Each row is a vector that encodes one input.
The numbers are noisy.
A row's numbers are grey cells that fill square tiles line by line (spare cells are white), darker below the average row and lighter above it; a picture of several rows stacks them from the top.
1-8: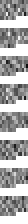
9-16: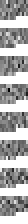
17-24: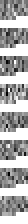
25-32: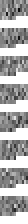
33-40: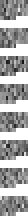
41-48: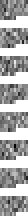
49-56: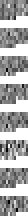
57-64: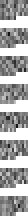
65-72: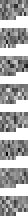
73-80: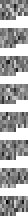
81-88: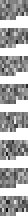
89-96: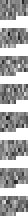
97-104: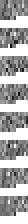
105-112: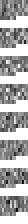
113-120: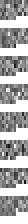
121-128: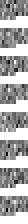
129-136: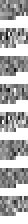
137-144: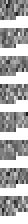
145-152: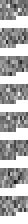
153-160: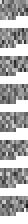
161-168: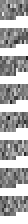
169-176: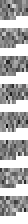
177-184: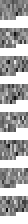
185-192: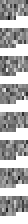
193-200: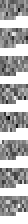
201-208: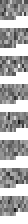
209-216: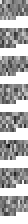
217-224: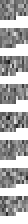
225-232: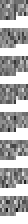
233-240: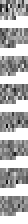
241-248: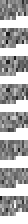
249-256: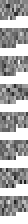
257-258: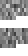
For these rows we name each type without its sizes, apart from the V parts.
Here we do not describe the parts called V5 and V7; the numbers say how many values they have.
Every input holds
either a fixed value, or a label and a value of V5, or a true/false value and a value of V7.
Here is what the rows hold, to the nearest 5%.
A few of them hold a fixed value. About 50% of them hold a label and a value of V5. The rest hold a true/false value and a value of V7.
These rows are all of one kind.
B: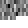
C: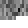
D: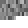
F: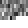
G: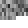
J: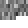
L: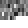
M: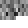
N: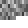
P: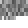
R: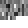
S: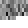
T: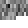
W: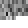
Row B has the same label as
G, P and T.
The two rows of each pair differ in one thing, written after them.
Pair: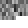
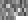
the value of V7
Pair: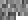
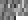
the value of V7
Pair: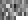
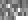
the value of V7
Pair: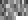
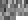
the true/false value
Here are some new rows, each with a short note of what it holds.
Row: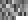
a true/false value and a value of V7
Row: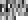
a fixed value
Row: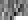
a label and a value of V5
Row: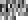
a fixed value
